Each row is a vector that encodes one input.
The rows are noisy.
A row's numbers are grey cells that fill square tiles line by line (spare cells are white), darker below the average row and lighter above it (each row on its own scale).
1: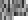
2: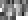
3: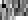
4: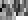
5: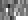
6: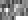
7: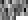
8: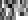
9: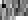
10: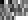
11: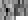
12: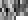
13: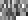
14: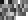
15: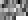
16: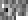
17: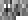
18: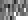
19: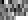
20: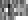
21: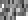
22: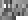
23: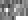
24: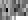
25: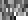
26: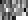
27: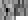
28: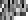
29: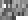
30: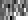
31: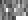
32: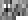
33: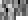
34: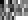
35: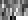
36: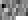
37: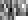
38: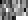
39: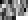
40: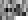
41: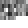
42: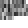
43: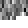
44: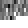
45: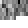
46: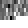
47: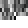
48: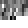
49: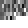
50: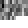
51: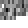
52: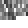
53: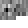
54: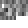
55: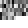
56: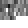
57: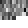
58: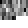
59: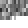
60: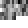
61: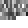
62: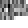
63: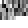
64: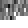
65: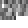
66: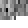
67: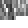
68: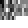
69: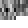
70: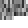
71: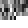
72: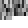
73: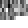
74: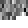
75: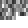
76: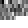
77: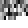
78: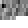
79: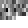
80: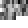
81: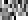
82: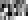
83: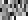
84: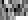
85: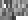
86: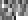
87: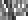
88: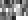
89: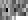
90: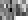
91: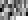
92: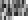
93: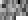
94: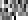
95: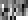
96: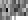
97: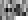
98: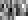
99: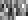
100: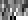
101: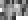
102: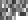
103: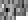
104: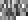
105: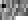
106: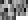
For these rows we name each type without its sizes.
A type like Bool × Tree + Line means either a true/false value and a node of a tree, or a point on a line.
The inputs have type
Bool × Label.
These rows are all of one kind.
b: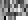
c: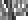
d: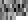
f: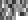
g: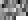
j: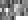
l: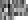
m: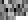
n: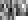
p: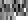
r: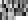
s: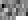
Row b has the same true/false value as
c and g.
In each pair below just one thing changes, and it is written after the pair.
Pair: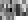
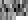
the label
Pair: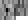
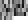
the true/false value
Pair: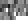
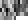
the true/false value
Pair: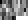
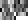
the label
